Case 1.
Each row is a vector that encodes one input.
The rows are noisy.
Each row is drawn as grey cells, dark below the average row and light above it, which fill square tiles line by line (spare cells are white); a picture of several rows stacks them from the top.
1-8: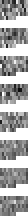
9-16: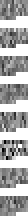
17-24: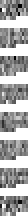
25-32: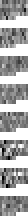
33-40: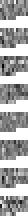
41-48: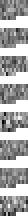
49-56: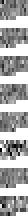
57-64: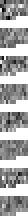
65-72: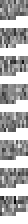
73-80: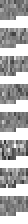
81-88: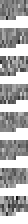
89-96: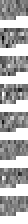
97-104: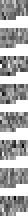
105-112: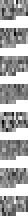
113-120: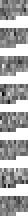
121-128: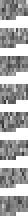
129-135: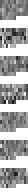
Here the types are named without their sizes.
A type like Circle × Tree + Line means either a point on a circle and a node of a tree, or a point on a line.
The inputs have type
(Circle + Unit) × Line + Tree.
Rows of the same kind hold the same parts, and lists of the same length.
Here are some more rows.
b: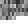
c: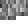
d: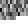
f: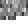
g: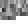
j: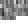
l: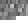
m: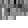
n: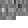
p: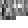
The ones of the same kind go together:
b, c, f, m, n
d, l
g, j, p

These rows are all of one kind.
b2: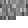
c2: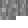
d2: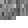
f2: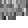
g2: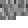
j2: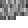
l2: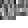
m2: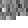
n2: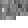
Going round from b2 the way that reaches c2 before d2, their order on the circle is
b2, g2, n2, m2, c2, l2, d2, j2, f2.
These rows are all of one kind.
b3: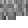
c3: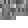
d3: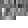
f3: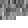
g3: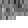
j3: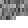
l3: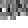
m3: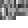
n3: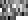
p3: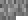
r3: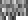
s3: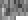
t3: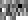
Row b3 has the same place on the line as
g3 and p3.
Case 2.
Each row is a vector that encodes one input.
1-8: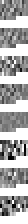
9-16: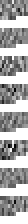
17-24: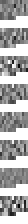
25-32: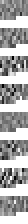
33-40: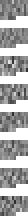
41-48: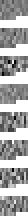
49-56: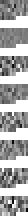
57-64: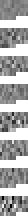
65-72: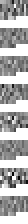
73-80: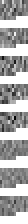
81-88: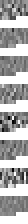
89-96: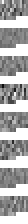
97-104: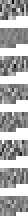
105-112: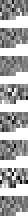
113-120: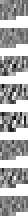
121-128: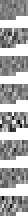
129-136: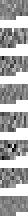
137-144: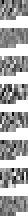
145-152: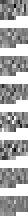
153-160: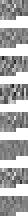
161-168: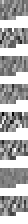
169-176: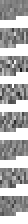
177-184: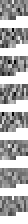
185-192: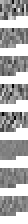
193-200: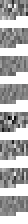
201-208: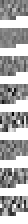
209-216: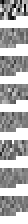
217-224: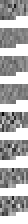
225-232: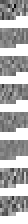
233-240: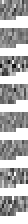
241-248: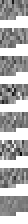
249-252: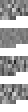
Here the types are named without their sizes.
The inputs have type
Circle × (Circle + Unit) × (Line × Line + Unit).
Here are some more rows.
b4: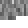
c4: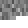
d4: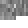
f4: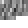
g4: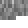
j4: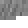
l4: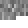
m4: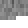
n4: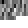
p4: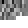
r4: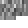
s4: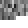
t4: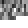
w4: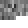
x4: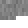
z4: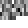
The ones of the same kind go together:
b4, c4, d4, n4, p4
f4, j4, m4, t4, z4
g4, r4, s4, w4
l4, x4

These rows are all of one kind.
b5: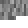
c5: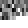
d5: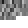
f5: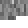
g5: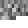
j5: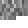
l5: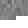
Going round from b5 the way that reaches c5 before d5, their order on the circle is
b5, c5, j5, g5, f5, l5, d5.
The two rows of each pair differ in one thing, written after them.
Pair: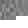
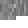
the place on one of the two lines
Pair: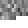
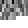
the place on one of the two lines
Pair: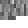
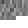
the place on one of the two lines
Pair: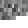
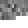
the place on one of the two lines
